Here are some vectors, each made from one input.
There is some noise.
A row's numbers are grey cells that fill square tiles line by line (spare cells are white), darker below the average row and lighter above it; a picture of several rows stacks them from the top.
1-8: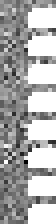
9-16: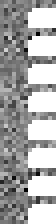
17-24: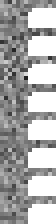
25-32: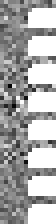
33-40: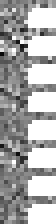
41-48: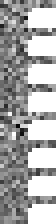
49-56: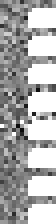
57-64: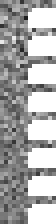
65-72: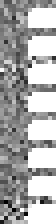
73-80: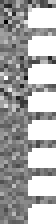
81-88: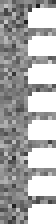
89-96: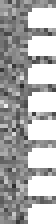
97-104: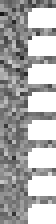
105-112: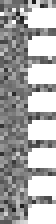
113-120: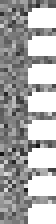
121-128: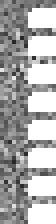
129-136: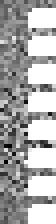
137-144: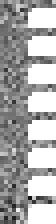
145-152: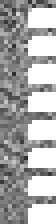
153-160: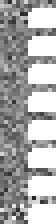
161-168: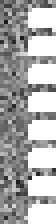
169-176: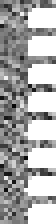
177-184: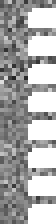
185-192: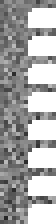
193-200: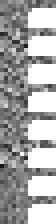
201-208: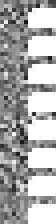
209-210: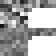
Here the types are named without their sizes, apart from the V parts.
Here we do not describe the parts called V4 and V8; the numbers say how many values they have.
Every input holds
either a point on a circle and a value of V4, or a point on a line and a true/false value, or a value of V8.
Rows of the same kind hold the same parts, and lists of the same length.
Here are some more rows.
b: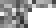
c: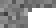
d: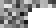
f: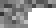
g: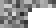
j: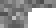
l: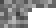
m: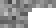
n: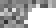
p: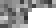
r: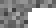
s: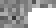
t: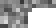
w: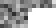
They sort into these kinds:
b, d, g, m, n, s
c, f, j, l, r
p, t, w

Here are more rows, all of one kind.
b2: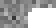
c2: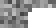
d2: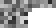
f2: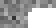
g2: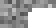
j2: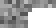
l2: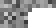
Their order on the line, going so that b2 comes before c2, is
f2, d2, b2, j2, g2, c2, l2.
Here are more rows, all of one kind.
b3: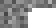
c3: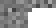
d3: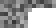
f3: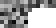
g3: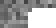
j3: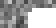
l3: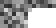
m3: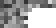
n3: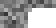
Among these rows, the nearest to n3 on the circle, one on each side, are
f3 and j3.
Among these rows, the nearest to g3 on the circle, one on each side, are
d3 and m3.
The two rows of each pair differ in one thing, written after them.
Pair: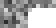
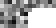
the place on the line
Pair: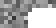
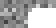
the true/false value
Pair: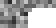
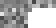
the place on the line
